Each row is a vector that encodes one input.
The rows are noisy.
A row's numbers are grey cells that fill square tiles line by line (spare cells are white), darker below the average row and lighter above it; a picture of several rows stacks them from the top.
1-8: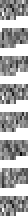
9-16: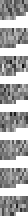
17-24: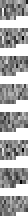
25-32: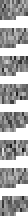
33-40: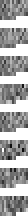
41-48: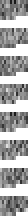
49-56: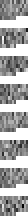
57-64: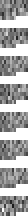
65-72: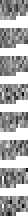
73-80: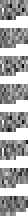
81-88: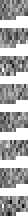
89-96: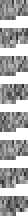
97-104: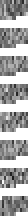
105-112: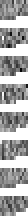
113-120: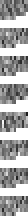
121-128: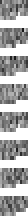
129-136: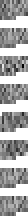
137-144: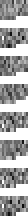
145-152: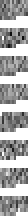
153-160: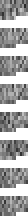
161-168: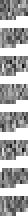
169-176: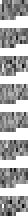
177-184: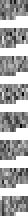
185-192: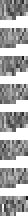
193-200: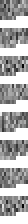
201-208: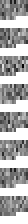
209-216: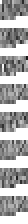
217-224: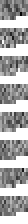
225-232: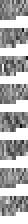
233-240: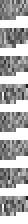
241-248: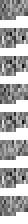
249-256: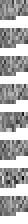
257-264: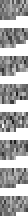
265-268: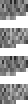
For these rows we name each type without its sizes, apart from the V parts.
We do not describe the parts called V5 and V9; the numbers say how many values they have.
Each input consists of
either a point on a line, or a true/false value and a value of V9, or a value of V5.
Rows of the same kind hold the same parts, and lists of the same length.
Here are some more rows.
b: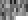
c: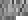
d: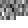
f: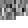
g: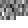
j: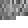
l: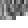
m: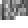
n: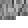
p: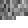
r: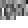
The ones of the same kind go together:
b, l, m
c, j, n, p
d, f, g, r

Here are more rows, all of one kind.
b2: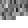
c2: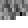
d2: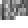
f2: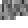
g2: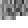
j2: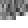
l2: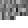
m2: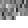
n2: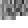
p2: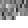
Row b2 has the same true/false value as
d2, l2, m2 and p2.
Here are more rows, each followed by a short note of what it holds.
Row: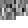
a value of V5
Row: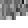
a true/false value and a value of V9
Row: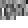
a value of V5
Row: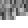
a true/false value and a value of V9
